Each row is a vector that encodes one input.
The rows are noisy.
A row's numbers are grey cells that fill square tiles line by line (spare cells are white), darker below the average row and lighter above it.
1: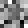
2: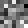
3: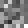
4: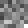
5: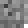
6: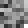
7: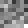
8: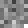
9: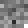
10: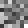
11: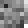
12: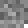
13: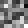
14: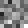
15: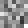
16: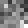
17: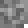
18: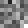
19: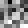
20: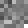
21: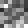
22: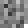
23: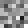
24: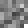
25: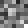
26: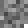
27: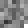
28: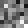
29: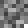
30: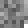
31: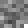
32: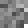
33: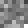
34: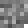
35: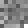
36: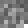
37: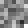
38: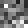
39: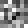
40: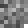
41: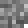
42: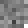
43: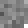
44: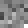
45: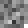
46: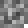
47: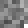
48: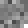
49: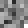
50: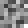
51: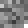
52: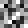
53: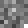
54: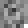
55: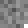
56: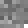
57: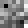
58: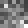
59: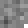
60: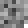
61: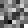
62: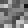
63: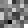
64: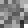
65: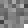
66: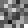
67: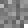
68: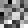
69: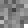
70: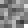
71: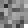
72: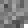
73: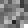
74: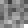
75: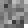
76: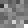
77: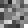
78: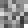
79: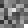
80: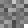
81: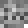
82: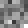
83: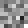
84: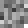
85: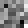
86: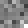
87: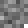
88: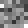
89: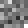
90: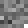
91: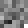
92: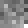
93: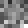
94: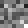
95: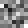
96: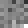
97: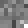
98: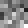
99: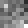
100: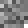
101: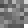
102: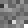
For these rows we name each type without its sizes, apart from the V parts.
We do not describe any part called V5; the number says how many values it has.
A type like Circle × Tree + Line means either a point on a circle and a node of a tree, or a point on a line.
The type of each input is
List(Bool × V5).
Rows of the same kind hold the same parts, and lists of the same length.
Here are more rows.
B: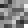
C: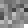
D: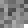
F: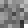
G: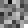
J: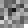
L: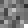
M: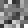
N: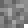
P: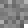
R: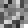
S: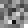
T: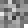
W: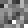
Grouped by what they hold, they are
B, C, D, J, M, W
F, G, L, N, P, R, S
T

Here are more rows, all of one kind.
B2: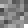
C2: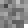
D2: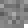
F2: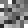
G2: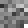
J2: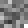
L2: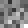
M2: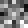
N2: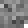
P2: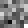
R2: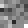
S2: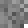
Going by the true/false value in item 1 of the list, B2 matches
C2, G2, L2 and P2.
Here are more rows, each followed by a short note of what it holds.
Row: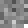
a list of one item
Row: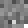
a list of one item
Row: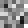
the empty list
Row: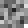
a list of one item
